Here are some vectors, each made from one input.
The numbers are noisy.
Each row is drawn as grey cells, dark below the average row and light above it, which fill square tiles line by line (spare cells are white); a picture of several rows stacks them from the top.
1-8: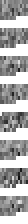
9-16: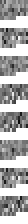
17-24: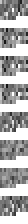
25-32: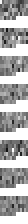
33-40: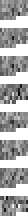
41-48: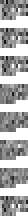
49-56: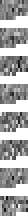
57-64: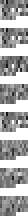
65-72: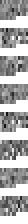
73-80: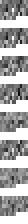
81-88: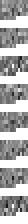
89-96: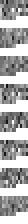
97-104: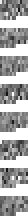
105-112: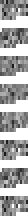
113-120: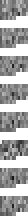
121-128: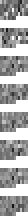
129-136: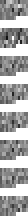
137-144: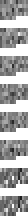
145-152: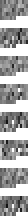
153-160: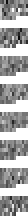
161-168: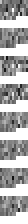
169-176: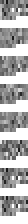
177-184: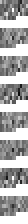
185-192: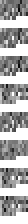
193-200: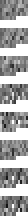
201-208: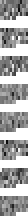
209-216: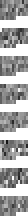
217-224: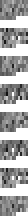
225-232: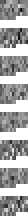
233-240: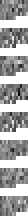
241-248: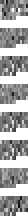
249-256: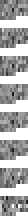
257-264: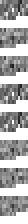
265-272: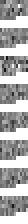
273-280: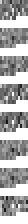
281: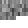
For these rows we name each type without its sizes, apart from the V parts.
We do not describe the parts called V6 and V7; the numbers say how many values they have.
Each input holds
either a label, a true/false value and a value of V6, or a point on a line, or a value of V7.
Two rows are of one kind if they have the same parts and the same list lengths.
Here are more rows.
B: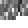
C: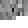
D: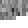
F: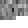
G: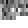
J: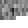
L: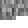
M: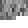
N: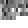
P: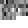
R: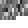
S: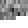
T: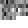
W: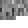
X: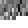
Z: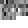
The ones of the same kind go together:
B, R, X
C, D, F, J, L, M, S, W
G, N, P, T, Z

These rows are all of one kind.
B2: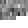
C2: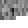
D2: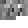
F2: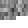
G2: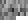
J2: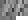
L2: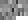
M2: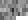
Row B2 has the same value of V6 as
D2 and G2.
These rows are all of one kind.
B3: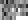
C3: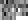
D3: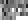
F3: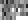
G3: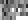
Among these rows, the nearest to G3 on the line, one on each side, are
D3 and F3.
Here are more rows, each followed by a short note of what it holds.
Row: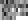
a point on a line
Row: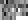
a point on a line
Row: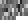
a value of V7
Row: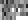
a point on a line
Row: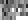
a point on a line
